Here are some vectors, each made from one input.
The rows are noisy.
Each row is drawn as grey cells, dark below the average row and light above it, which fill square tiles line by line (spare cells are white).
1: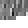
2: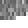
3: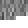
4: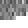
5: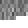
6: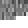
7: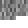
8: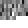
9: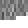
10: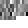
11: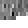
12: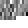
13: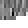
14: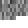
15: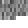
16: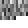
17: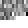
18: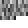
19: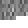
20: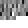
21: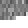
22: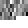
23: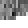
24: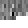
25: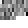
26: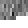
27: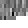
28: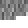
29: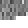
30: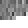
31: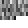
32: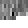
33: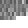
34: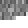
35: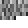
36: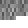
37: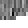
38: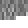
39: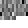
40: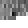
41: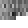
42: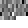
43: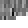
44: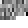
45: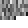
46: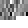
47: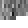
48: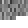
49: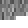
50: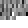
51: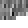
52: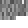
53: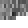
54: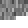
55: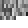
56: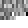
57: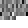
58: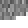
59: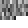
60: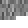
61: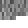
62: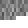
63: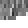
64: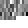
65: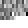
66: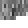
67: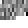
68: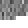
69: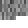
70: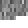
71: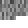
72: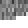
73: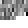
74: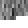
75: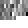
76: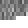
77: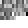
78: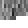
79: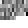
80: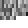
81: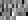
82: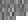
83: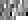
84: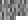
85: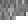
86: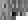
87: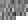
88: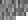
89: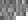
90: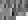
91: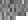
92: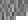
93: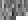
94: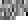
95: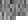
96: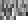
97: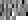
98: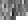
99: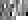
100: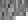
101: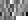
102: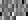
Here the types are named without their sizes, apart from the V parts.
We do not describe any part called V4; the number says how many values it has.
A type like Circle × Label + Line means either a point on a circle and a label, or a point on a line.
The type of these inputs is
Bool × (Tree + V4).
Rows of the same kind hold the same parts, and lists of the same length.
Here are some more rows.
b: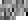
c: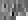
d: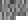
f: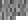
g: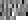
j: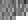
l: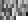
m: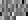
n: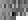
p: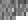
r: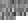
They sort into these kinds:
b, g, l, m
c, d, f, j, n, p, r

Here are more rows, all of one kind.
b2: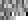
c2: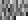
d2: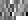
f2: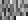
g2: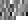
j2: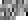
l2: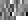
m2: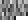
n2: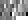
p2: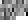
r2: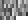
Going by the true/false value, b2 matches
n2 and r2.
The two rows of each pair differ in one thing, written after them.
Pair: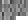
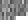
the node of the tree
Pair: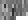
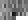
the node of the tree
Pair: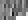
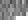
the true/false value
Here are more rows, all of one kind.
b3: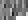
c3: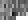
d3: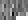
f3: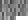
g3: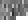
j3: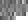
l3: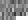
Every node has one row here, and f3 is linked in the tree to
g3.
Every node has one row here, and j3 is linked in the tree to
b3.
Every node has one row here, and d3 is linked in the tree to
b3, c3 and g3.
